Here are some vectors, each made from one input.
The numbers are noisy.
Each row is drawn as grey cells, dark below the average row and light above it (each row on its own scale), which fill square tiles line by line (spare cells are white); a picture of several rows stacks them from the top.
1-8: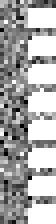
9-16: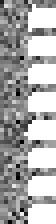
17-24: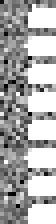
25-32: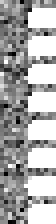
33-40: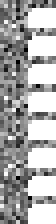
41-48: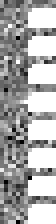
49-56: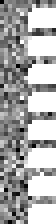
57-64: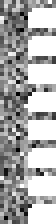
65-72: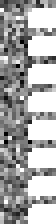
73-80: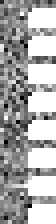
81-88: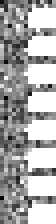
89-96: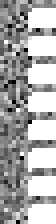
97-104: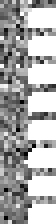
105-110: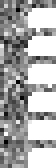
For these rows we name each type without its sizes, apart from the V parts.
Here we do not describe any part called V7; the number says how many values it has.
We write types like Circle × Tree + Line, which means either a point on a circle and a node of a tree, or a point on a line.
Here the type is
(Bool × Bool × Bool × Bool + V7) × Tree.
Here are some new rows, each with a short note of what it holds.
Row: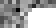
a node of a tree and four true/false values
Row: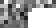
a node of a tree and four true/false values
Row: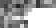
a node of a tree and a value of V7
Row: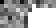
a node of a tree and four true/false values
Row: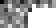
a node of a tree and four true/false values
